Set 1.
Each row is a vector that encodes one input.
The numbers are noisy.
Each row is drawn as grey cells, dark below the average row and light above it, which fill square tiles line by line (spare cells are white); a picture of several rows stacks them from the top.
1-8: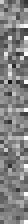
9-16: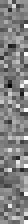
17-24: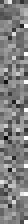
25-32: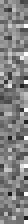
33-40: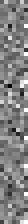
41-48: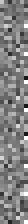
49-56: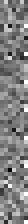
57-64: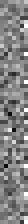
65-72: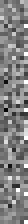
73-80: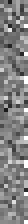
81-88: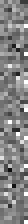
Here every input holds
one of 12 labels and a point on a 6-point line.
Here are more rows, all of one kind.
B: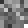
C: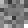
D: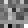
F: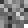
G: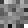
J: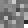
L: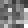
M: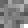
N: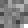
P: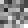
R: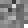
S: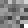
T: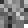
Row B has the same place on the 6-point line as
G, J, M and N.
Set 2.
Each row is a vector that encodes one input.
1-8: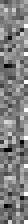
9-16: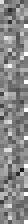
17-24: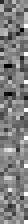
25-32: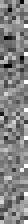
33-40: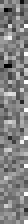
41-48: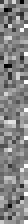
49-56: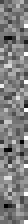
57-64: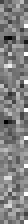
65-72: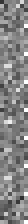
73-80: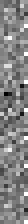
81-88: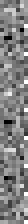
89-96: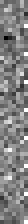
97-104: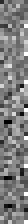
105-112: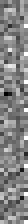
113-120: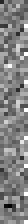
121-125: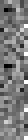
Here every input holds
one of 12 labels and three true/false values.
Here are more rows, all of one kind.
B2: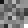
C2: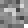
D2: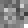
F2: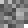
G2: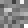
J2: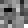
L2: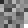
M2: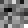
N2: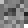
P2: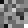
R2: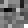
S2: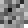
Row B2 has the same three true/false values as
L2 and P2.
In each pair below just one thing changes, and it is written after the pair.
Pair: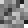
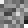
one of the three true/false values
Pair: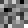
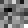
the label
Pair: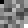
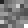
one of the three true/false values
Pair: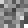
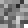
one of the three true/false values
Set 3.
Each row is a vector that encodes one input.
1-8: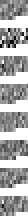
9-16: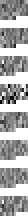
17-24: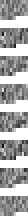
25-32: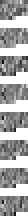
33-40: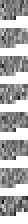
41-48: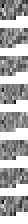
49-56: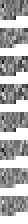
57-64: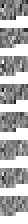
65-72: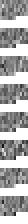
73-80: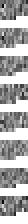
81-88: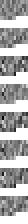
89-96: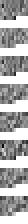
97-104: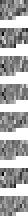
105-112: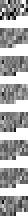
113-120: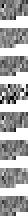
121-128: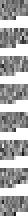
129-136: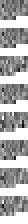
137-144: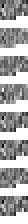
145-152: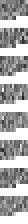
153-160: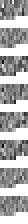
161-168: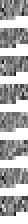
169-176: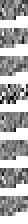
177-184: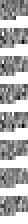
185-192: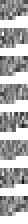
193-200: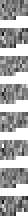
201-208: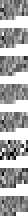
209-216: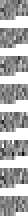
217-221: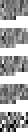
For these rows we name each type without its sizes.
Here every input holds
a list of points on a line.
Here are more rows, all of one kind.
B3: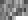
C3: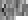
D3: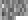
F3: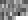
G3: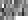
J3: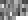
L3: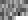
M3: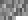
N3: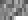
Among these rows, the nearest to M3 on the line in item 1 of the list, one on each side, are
D3 and N3.
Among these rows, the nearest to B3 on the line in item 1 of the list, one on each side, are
L3 and N3.
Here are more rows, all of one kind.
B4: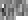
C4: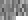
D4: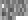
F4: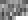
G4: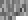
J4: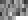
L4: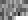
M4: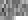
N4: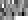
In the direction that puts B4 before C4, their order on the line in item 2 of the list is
D4, B4, F4, L4, M4, N4, G4, C4, J4.
